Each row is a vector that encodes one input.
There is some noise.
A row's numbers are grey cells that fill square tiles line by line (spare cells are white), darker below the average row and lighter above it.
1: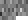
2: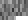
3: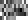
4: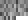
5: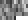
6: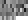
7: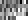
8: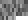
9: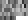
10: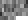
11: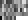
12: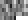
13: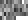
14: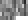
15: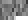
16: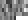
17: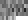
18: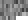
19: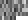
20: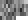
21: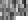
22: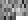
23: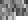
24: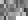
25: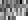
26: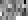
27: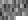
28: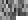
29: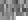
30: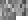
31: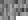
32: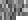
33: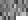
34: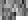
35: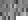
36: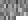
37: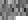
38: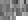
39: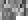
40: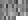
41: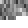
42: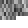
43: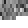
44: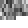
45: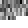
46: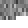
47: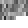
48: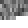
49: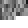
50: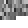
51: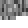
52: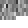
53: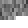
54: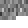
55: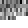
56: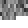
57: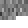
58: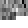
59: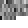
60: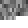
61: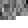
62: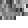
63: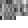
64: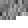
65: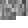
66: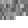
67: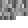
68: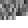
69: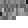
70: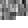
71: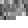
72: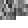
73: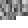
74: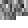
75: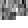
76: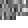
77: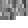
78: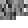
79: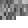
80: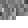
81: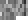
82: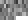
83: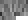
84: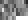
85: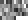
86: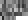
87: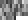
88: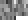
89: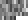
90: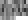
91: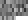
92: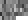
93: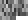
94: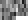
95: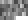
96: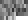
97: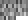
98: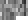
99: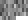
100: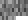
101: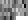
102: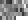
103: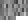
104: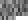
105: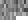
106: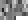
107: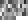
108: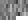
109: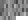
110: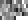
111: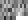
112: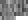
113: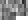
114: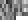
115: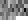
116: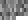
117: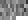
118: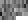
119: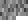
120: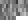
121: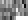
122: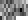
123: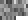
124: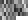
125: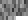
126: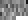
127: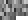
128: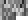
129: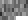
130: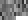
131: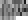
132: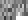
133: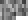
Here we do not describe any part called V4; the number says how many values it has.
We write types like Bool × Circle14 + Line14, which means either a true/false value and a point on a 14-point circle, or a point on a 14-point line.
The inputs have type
Bool × V4 × V4 + List3(Line5).
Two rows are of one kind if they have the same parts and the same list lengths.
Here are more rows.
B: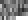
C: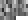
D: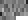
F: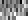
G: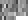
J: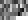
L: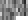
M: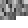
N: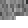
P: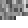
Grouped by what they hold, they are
B, D, N
C, M, P
F
G, J
L

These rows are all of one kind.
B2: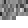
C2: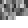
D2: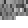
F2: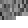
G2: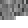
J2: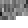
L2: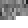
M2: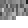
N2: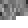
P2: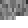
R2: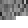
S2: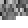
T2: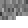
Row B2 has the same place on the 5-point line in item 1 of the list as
D2, L2 and M2.
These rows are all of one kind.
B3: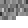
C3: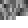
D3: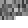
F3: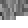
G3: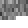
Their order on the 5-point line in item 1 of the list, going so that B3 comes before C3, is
G3, B3, D3, C3, F3.
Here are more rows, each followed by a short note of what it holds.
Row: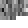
a true/false value and two values of V4
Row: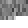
a list of two items
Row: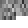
a list of one item
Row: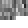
a list of one item
